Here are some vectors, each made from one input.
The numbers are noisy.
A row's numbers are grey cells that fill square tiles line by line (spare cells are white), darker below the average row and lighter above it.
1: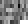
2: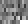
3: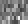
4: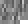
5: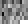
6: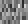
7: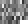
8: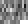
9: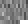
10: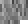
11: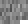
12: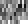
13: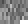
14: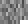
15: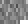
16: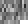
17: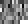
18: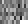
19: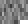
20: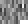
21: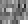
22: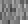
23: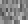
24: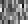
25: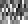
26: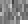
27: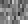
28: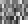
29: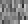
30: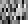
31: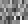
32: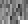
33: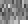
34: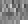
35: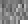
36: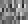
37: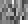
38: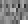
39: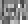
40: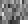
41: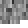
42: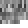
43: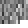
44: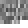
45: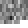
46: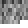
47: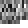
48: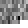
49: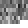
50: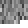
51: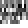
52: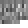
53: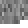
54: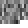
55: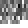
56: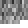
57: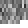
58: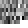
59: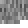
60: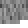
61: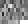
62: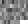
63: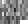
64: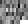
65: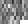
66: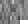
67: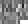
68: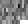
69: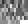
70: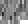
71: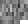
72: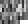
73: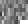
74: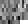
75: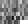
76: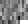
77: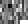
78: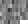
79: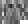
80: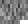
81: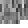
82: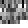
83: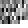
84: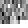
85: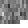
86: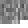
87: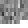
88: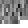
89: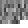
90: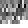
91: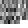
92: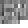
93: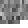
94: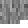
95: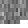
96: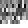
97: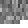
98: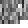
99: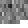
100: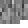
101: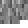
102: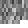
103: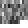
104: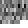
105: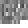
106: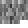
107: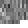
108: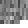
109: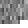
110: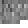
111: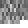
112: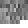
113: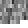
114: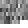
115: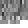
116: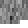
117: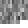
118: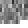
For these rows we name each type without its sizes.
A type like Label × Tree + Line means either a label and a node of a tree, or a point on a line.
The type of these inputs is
Line × (Line + Tree).
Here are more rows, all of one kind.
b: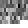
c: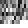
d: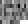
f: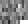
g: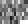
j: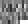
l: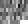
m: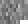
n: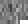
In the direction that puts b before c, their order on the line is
g, l, b, j, n, f, m, d, c.
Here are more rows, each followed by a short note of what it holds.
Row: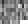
a point on a line and a node of a tree
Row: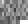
a point on a line and a node of a tree
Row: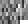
a point on a line and a node of a tree
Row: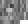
a point on a line and a node of a tree
